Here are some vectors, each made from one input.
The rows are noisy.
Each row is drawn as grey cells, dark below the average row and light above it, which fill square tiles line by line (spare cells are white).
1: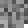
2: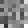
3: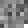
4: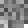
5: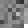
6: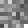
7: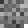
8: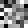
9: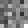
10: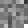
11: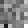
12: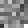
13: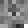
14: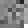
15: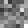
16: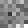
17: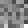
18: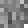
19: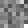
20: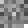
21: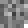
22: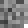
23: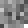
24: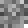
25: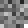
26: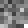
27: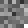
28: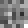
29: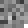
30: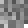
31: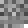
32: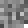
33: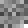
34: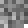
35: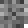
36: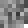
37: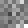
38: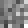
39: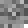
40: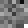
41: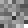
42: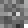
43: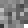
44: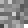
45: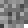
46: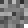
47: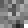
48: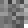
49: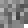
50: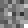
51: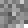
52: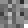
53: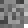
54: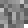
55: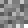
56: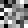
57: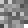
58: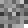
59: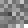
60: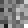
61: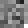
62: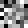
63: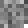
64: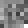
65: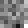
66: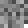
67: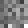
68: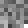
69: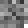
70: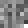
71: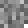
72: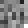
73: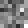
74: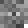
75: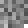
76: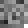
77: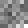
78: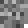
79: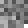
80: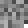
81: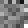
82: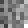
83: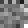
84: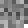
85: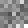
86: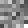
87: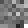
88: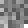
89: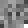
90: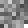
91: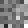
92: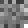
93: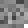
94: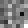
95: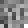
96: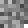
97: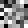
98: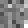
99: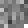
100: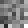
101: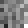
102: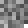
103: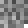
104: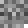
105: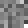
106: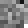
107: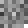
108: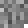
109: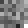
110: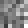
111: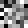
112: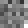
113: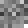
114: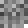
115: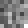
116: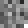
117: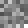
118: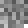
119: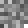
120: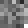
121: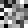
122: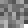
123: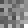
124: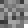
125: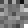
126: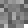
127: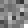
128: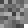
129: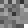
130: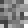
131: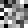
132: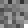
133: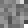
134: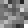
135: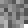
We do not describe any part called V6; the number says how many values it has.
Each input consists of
a list of up to two items, each a true/false value and a value of V6.
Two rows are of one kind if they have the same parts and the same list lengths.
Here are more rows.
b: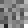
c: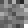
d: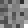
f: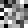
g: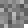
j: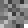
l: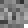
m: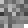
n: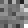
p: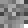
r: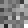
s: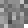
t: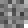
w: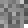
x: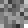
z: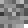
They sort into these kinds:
b, c, d, j, l, n, r, t, x
f
g, m, p, s, w, z

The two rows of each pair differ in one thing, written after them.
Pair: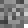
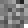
the true/false value in item 1 of the list
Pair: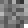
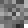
the value of V6 in item 1 of the list
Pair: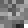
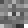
the value of V6 in item 2 of the list
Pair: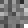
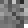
the true/false value in item 1 of the list
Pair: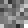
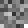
the value of V6 in item 2 of the list
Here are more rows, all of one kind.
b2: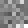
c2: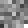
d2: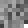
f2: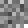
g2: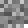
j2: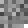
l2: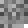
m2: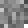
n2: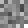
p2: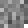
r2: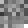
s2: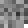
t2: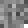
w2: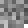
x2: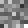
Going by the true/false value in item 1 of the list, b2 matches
c2, d2, s2 and t2.
